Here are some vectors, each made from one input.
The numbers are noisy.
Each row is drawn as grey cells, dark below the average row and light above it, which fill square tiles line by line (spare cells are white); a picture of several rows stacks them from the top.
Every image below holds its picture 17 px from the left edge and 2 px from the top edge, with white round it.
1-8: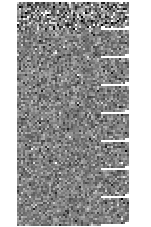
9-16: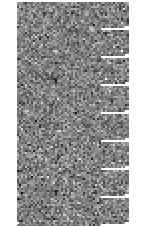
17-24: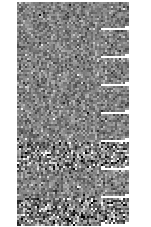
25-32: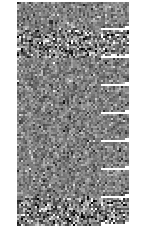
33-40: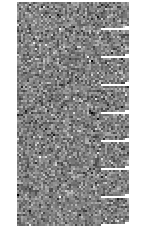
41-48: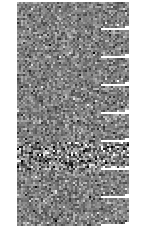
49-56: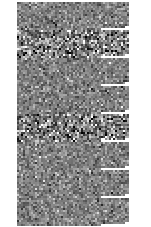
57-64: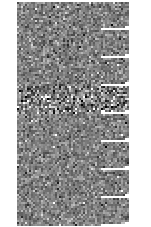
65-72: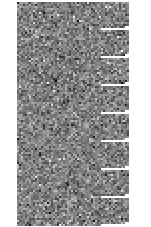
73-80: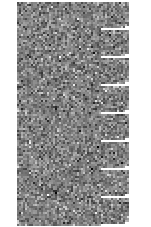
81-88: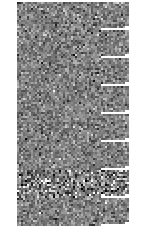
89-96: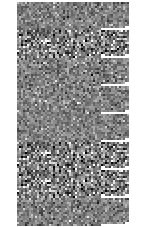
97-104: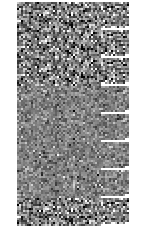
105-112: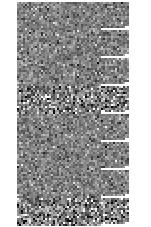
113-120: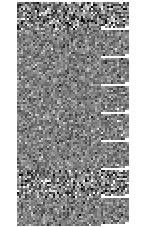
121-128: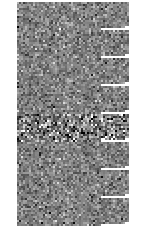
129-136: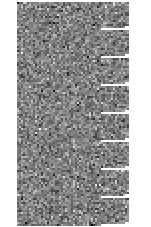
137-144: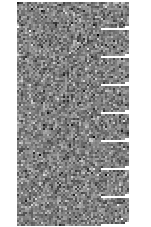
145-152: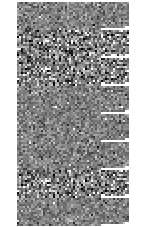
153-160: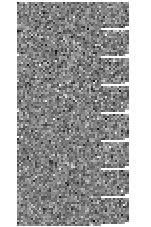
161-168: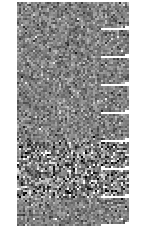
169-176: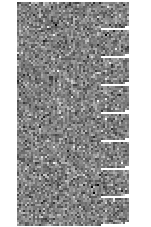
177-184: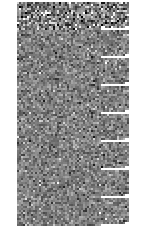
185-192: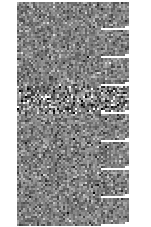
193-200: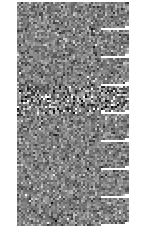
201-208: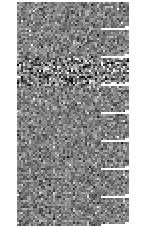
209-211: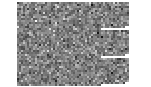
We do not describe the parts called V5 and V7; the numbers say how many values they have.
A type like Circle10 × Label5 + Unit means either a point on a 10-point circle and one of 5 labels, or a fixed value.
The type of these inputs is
Label4 + (Tree9 + V7) × V5.
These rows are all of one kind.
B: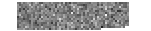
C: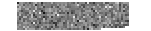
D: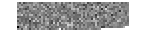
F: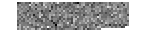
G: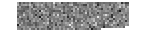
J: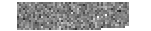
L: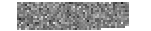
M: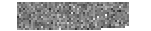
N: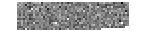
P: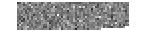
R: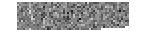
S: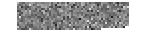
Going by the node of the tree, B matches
D, G, J and M.
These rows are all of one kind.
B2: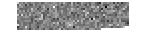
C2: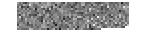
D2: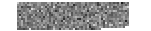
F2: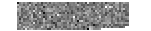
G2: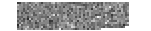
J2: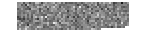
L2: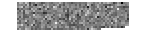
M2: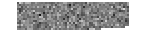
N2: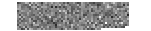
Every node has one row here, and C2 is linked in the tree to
N2.
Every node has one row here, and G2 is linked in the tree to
J2.
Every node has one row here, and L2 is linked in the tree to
M2.
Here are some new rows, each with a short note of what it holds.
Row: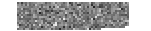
a value of V5 and a value of V7
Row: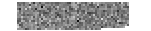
a value of V5 and a value of V7
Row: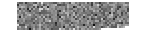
a value of V5 and a value of V7
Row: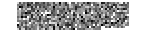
one of 4 labels
